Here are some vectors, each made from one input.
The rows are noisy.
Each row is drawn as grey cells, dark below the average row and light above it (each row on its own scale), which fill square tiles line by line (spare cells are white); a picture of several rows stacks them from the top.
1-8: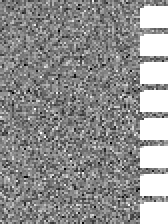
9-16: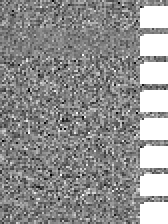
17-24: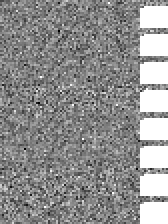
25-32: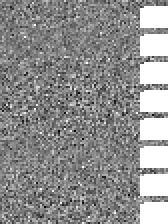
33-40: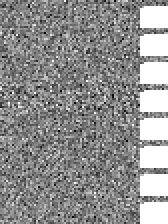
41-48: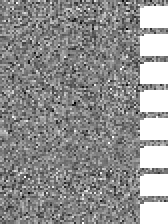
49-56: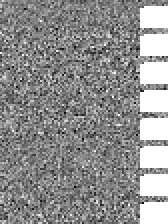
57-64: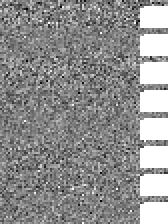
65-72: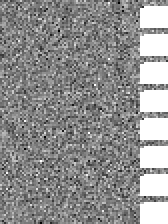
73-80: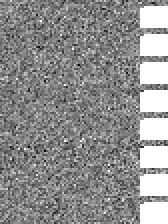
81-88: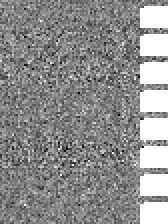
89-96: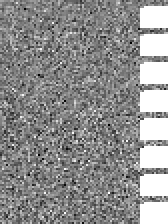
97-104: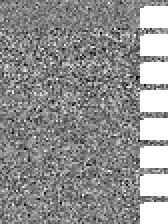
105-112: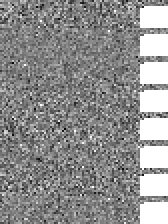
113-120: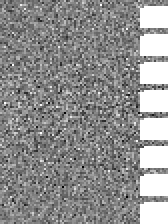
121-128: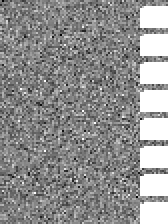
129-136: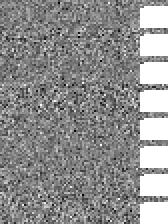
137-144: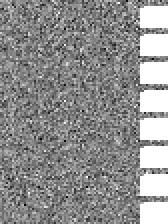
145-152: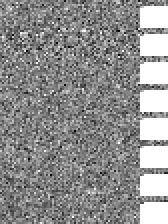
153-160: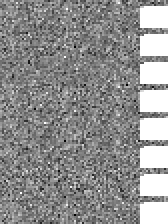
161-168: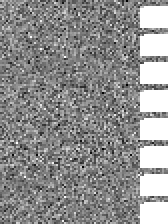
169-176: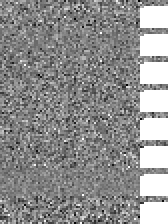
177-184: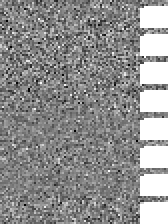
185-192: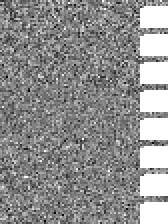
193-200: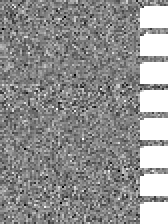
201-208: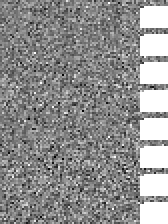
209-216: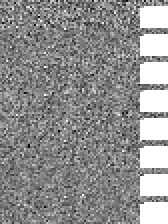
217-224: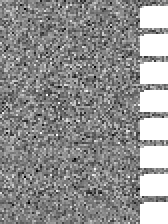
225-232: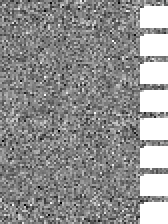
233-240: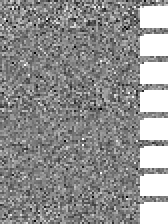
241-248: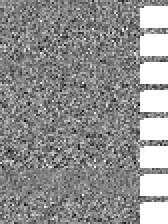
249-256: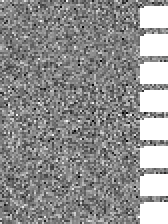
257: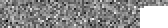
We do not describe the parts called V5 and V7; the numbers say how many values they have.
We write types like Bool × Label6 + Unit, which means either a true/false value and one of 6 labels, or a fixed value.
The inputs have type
Bool × (Circle6 + Unit) × V7 + (Circle8 + Unit) × V5.
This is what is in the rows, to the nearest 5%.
About 55% of them hold a true/false value and a value of V7, together with either a point on a 6-point circle, or a fixed value. The rest hold a value of V5, together with either a point on an 8-point circle, or a fixed value.
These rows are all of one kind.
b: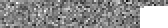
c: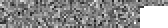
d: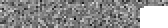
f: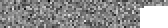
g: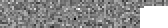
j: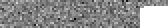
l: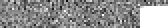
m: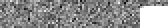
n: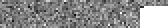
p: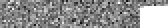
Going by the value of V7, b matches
c, d, j and n.
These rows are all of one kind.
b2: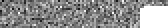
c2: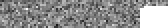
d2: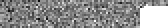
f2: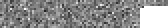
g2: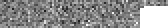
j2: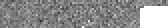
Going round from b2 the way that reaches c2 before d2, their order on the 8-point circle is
b2, c2, d2, j2, g2, f2.
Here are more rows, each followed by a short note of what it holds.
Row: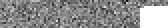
a point on a 6-point circle, a true/false value and a value of V7
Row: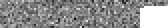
a point on a 6-point circle, a true/false value and a value of V7
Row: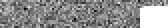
a point on a 6-point circle, a true/false value and a value of V7
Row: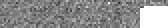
a value of V5
